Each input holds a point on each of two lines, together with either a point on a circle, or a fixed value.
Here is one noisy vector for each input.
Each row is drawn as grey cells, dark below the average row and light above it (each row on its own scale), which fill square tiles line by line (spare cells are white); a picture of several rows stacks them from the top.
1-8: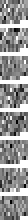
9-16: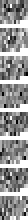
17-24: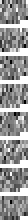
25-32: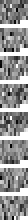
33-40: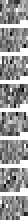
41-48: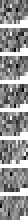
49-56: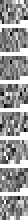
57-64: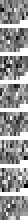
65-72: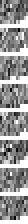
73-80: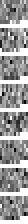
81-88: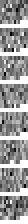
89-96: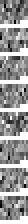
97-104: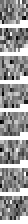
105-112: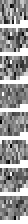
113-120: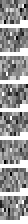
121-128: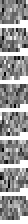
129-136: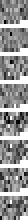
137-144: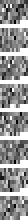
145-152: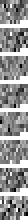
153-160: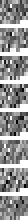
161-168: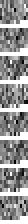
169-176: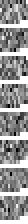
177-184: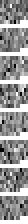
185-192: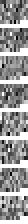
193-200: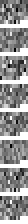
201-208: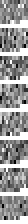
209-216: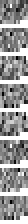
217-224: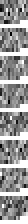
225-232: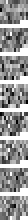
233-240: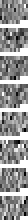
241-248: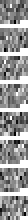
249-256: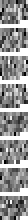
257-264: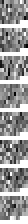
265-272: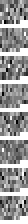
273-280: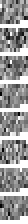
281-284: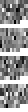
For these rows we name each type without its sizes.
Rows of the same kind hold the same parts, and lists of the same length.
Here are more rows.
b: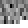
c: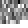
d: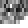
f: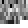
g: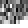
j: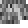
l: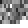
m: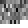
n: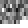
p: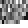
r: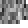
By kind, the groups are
b, c, f, j, p, r
d, g, l, m, n

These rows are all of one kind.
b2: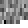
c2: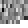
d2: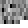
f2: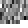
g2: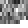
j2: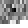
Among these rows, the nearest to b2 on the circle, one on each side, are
d2 and g2.
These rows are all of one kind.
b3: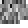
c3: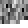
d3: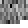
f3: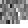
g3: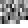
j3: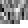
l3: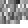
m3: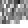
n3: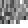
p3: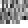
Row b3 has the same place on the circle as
d3 and f3.
